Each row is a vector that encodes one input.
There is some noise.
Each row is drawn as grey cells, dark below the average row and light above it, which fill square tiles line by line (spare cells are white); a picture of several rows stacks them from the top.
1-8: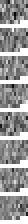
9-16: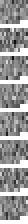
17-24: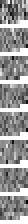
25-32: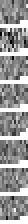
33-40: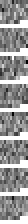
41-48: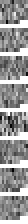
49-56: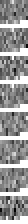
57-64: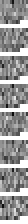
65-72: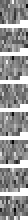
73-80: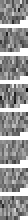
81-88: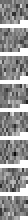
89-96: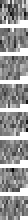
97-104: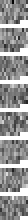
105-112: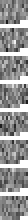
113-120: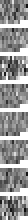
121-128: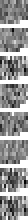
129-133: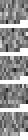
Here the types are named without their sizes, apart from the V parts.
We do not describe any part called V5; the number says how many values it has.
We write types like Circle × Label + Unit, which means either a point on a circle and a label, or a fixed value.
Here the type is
List(Circle × V5).
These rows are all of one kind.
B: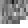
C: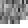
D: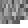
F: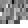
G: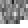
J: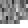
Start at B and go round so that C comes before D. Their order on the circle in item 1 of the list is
B, J, F, C, D, G.
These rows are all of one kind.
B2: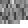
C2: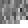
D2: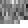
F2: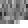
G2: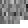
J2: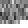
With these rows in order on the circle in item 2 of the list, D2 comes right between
B2 and F2.
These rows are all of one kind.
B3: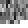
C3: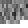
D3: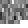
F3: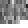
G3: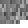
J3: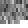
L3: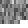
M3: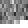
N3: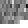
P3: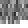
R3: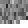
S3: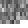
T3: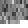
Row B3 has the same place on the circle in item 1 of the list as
G3, L3 and S3.
